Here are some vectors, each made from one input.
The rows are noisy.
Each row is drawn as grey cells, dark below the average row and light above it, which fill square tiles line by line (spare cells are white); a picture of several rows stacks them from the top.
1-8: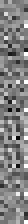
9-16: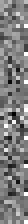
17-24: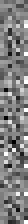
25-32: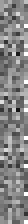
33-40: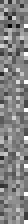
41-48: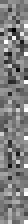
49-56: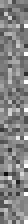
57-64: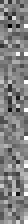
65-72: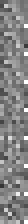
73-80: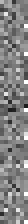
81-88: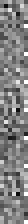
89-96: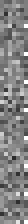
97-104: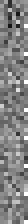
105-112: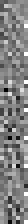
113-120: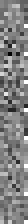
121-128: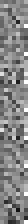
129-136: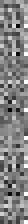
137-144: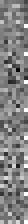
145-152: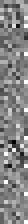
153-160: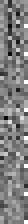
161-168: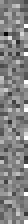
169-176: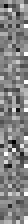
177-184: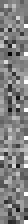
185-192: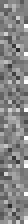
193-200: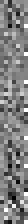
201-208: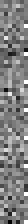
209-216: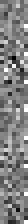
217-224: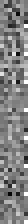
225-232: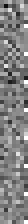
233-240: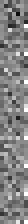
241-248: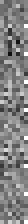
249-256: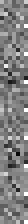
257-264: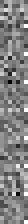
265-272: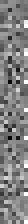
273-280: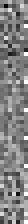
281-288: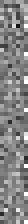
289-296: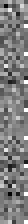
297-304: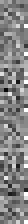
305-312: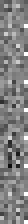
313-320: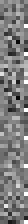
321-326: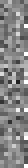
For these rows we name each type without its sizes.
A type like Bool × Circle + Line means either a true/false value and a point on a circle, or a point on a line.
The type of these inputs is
Bool × Bool × Bool + Line × Line + Unit.
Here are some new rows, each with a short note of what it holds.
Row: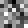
a fixed value
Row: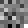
three true/false values
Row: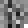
three true/false values
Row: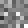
a point on each of two lines
